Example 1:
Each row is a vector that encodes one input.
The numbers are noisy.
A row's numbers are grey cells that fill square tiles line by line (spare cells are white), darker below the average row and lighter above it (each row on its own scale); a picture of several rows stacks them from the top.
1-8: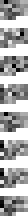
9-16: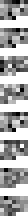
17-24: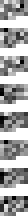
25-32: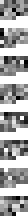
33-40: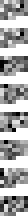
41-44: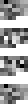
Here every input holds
a list of up to two points on a 5-point line.
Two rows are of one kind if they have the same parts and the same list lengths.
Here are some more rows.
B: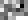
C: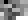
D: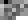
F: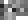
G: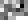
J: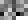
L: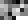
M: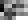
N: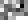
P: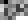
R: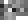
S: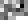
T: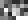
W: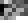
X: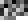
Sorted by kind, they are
B, G, N, S
C, D, M, P
F, J, L, R, T, W, X

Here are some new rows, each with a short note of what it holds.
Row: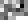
the empty list
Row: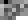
a list of one item
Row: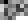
a list of one item
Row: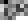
a list of one item
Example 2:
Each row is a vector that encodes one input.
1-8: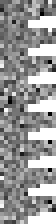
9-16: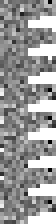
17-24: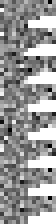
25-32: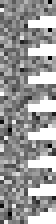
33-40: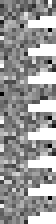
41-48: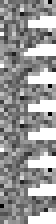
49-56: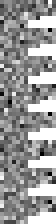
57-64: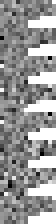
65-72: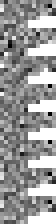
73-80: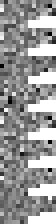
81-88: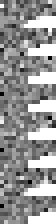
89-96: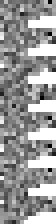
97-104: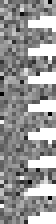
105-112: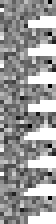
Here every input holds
either a point on a 7-point line, or three true/false values.
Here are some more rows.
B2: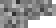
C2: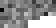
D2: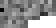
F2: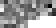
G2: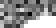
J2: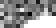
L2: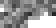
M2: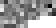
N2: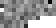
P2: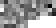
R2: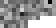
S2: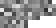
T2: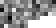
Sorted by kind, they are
B2, F2, G2, J2, L2, M2, N2, P2, R2, S2
C2, D2, T2

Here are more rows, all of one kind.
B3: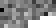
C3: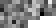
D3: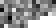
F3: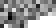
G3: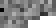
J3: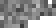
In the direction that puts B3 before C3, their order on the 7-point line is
F3, D3, B3, G3, C3, J3.
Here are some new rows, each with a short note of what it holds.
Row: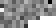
three true/false values
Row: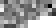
three true/false values
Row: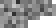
three true/false values
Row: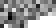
a point on a 7-point line
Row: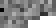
a point on a 7-point line
